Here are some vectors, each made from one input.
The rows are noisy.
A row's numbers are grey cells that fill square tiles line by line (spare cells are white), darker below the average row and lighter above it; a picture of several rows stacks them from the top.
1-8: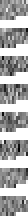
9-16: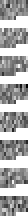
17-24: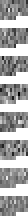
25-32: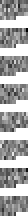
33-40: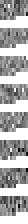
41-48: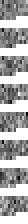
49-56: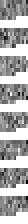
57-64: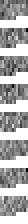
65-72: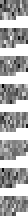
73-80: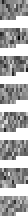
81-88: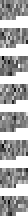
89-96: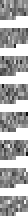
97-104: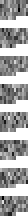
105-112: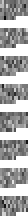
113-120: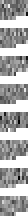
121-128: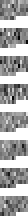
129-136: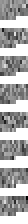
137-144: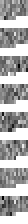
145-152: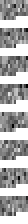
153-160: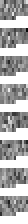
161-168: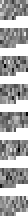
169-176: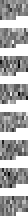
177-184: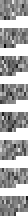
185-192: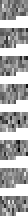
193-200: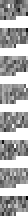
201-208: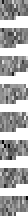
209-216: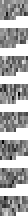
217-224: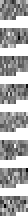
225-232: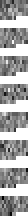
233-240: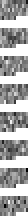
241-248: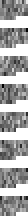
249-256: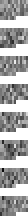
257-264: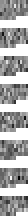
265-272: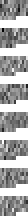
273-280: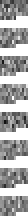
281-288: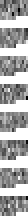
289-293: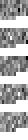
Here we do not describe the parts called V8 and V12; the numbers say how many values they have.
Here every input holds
either a point on a 7-point line and a value of V8, or a node of a 10-node tree, four true/false values and a value of V12.
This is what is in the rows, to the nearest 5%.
About 20% of them hold a point on a 7-point line and a value of V8. The rest hold a node of a 10-node tree, four true/false values and a value of V12.
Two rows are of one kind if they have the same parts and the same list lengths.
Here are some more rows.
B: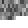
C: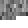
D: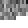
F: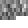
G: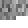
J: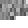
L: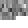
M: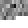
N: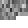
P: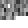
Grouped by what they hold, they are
B, C, D, F, G, J, L, M, N
P

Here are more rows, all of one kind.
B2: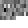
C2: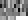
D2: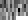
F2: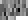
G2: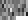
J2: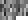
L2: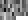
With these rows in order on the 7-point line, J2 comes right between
F2 and G2.
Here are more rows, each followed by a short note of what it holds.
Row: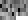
a point on a 7-point line and a value of V8
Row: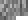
a node of a 10-node tree, four true/false values and a value of V12
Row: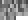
a node of a 10-node tree, four true/false values and a value of V12
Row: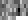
a point on a 7-point line and a value of V8
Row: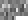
a node of a 10-node tree, four true/false values and a value of V12
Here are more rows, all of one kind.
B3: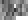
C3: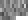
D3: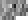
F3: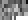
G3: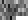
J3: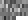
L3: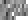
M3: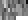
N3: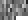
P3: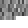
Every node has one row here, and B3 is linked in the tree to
G3 and P3.
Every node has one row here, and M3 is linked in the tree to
F3 and N3.
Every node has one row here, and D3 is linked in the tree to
C3 and L3.
